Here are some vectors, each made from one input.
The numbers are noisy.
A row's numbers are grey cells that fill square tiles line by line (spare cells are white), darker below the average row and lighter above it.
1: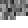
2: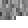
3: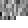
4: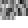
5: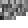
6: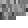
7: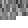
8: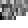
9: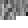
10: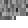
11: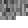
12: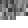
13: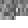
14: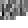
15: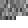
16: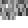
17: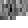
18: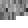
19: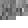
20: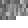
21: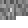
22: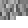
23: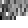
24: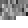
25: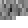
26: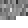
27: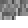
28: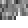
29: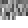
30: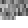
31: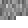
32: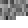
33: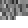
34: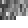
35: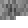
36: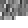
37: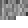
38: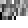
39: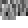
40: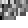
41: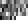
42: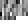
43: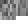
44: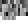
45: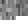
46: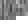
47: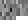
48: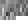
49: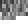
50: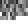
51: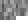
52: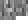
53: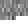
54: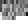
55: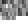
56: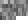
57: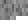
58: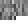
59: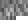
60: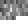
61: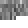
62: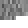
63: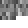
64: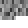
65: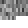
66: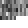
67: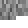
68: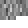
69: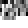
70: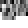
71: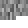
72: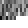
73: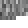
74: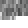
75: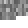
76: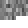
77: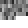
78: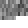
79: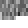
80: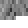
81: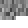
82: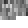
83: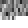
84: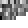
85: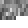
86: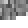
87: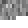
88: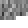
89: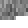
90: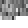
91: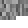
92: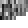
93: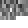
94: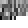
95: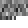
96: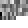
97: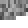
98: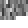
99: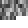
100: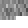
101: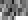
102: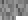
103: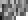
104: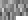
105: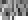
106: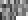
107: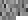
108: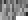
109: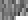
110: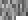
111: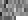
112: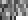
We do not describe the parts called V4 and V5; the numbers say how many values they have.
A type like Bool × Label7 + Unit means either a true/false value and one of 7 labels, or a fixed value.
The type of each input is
Bool × Bool × Bool × Bool × Line3 × Line6 × V4 × V5.
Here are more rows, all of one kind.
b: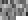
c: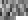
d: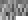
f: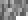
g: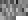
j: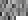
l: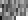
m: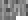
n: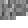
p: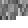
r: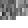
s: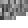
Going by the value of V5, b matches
c, f, g and n.
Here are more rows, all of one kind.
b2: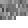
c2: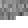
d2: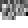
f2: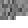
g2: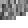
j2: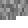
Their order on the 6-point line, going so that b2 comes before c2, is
b2, j2, d2, g2, c2, f2.
